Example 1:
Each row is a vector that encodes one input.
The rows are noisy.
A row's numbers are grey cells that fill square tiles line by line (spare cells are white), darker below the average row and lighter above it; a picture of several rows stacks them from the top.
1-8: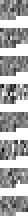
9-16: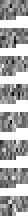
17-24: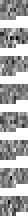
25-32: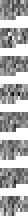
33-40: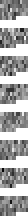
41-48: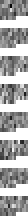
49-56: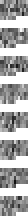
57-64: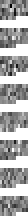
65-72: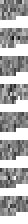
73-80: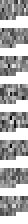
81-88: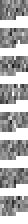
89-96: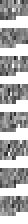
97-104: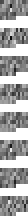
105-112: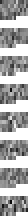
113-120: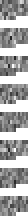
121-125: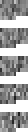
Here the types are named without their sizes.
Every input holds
a label and a true/false value.
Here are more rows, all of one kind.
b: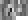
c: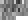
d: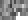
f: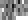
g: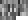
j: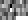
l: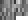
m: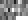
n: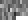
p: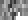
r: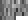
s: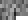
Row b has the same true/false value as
c and f.
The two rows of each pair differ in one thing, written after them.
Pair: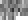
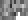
the true/false value
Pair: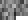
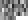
the true/false value
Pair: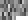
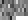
the label
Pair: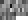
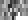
the label
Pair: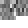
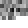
the label
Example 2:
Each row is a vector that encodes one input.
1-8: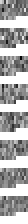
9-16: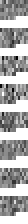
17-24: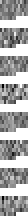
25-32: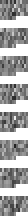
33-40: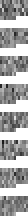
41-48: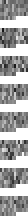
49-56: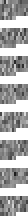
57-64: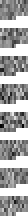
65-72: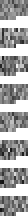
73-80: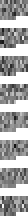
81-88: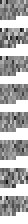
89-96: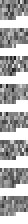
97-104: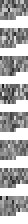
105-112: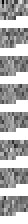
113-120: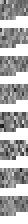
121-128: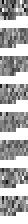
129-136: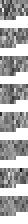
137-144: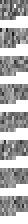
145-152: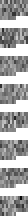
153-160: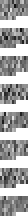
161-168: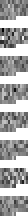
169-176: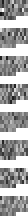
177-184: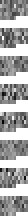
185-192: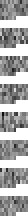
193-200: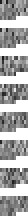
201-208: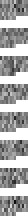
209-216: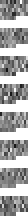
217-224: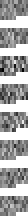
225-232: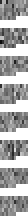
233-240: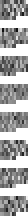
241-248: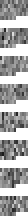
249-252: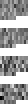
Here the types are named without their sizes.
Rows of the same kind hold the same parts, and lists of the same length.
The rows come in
2 kinds.
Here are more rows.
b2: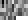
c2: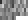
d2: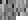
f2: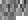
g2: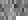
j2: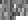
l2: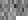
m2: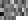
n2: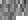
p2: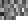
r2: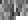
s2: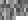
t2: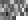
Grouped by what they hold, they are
b2, m2, p2, t2
c2, d2, f2, g2, j2, l2, n2, r2, s2

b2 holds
a label.
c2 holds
three true/false values.
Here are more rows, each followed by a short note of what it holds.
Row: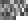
a label
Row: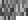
a label
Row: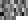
a label
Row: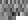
three true/false values
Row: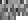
three true/false values
